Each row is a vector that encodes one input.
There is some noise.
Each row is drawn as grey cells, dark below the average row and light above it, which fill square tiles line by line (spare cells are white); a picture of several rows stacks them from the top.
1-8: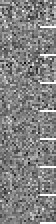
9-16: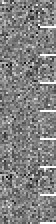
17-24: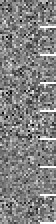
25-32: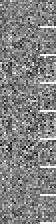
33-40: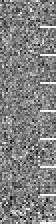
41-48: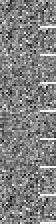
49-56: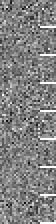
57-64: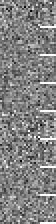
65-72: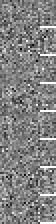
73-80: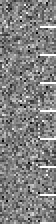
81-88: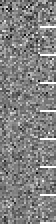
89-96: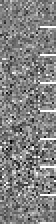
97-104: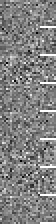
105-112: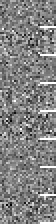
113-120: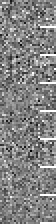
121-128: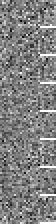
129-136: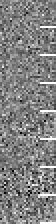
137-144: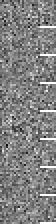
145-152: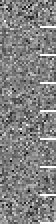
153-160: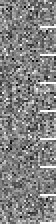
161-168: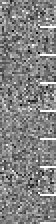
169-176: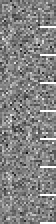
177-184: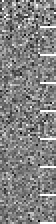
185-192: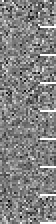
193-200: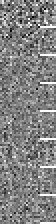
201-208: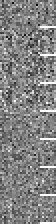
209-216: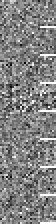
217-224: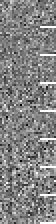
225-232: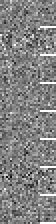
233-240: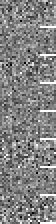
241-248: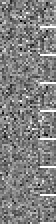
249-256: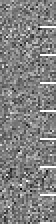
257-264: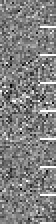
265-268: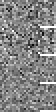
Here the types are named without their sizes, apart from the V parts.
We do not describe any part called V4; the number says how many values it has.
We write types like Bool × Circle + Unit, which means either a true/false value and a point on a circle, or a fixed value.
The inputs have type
Line × (Tree + Unit) × V4 + List(Circle).
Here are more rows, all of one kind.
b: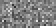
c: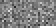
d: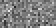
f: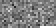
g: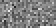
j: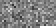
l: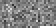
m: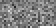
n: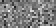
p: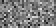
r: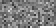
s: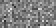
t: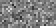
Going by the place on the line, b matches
l and s.
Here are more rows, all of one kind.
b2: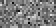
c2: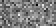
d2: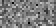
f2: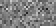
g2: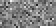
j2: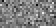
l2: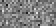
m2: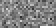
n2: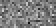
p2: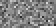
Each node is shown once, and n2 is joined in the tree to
b2, f2, j2 and m2.
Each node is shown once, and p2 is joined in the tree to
m2.
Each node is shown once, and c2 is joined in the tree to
d2, f2 and g2.
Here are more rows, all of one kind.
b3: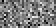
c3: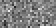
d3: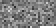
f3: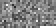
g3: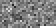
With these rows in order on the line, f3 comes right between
b3 and c3.
